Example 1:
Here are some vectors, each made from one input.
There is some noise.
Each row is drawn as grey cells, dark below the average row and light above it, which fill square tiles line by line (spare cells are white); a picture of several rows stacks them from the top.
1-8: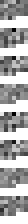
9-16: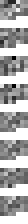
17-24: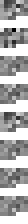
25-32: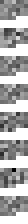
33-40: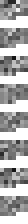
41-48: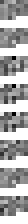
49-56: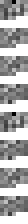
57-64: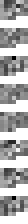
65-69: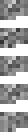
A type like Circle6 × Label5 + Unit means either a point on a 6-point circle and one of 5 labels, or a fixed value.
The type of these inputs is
Line5 + Line7.
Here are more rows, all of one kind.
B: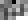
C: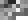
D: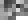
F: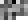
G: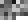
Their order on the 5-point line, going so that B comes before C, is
B, F, G, C, D.
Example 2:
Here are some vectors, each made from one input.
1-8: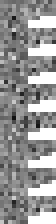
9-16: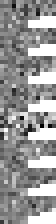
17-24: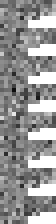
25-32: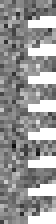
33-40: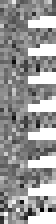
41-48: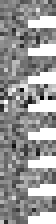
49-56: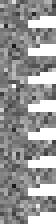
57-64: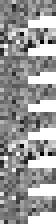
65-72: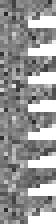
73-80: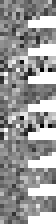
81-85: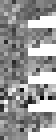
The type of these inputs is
List2(Circle6).
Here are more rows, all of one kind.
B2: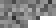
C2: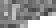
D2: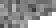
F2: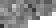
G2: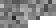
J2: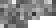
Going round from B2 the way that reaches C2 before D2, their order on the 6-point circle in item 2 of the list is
B2, F2, J2, C2, D2, G2.
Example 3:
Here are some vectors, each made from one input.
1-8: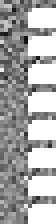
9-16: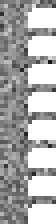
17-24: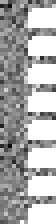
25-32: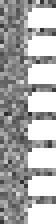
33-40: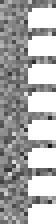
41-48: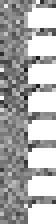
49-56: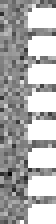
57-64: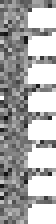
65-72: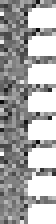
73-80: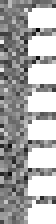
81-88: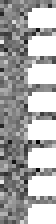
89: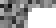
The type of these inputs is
Label6 × (Tree12 + Unit).
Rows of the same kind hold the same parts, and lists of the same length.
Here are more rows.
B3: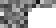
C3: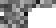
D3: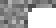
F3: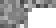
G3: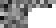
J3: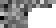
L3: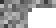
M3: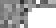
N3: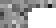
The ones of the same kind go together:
B3, C3, G3, J3
D3, F3, L3, M3, N3

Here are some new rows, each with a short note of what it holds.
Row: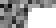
one of 6 labels
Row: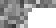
one of 6 labels and a node of a 12-node tree
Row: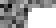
one of 6 labels
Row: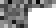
one of 6 labels
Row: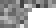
one of 6 labels and a node of a 12-node tree
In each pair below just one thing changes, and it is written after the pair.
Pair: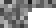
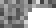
the label
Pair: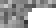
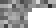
the label
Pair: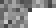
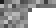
the node of the tree
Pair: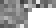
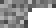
the label
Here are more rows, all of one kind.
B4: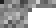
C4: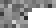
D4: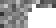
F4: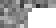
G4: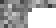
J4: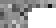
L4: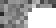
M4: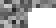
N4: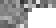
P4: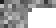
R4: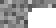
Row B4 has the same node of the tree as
N4 and R4.
